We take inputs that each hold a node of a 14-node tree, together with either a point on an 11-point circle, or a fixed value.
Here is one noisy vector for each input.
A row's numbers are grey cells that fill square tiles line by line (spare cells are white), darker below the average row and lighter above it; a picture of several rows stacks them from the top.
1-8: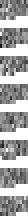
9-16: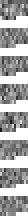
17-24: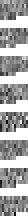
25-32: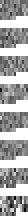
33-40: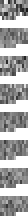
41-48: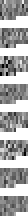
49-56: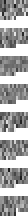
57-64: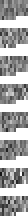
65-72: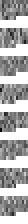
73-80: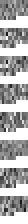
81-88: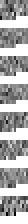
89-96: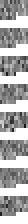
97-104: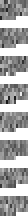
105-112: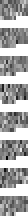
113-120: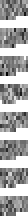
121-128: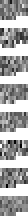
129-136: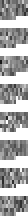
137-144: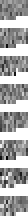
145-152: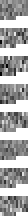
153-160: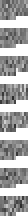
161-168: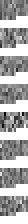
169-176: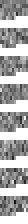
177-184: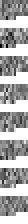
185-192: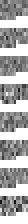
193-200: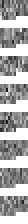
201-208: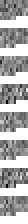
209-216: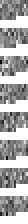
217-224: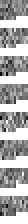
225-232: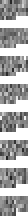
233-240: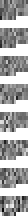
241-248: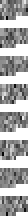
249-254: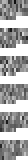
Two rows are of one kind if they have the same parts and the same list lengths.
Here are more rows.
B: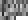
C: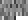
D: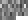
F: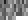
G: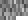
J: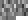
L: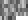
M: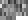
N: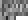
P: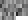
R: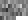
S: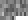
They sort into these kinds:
B, F, G, N, P, R, S
C, D, J, L, M

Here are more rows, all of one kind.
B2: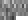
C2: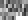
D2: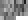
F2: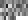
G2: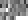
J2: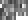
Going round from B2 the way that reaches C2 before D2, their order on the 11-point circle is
B2, F2, C2, J2, D2, G2.
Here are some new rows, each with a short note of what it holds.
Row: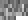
a point on an 11-point circle and a node of a 14-node tree
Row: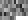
a point on an 11-point circle and a node of a 14-node tree
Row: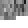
a point on an 11-point circle and a node of a 14-node tree
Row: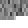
a node of a 14-node tree
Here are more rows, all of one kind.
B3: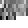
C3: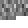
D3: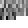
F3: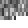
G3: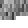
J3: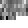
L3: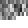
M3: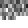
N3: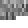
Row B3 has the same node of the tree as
D3, J3 and N3.
